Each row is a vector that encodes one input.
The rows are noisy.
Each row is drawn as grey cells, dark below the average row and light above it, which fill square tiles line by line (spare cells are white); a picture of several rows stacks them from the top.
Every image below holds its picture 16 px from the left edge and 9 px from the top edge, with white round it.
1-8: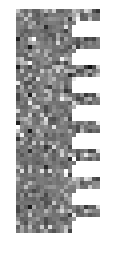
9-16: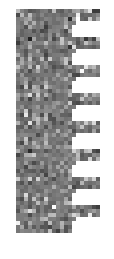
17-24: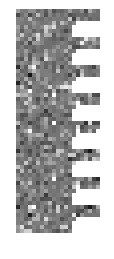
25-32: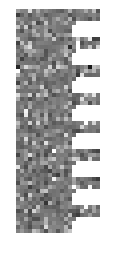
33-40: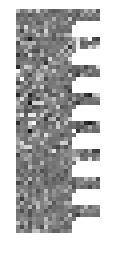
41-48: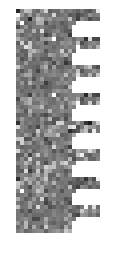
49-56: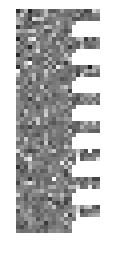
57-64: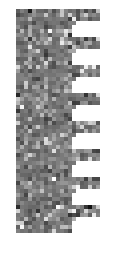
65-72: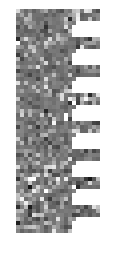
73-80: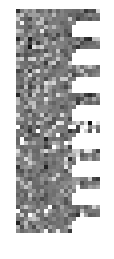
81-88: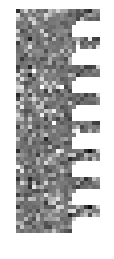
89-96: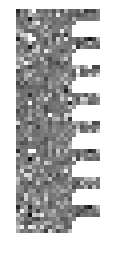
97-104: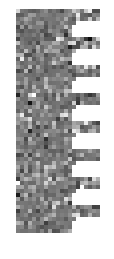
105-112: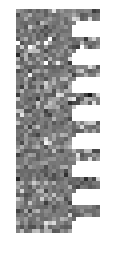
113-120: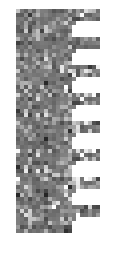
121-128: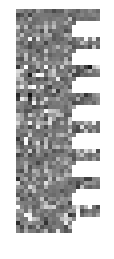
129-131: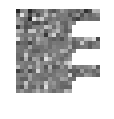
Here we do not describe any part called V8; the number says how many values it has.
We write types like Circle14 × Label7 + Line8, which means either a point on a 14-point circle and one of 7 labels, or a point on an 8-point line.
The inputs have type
Bool × V8 + Label6.
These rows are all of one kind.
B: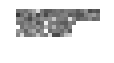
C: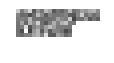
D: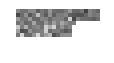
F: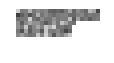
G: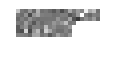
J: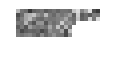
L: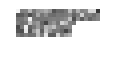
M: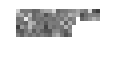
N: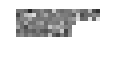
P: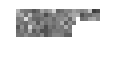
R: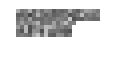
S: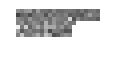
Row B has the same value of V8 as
F and L.
